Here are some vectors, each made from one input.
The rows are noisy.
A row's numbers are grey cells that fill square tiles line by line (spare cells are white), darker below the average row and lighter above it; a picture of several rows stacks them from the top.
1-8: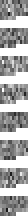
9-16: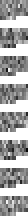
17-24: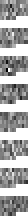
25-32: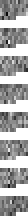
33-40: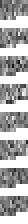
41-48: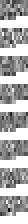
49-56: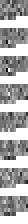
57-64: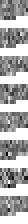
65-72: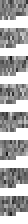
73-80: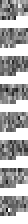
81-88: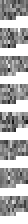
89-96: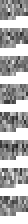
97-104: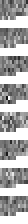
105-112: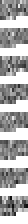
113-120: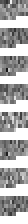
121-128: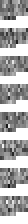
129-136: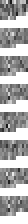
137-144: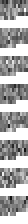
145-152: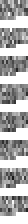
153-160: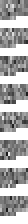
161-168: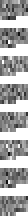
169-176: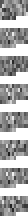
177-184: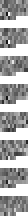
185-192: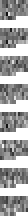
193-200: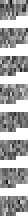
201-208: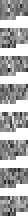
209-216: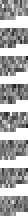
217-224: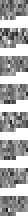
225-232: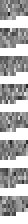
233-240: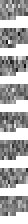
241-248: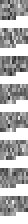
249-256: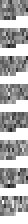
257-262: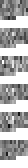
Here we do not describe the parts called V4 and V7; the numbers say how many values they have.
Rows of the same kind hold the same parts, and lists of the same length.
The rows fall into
4 kinds.
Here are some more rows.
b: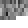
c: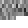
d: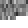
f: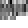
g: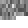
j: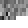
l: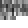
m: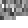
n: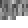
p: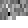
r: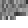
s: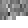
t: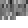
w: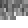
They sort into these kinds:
b, f, g, l, p, s, t, w
c, j
d, n, r
m

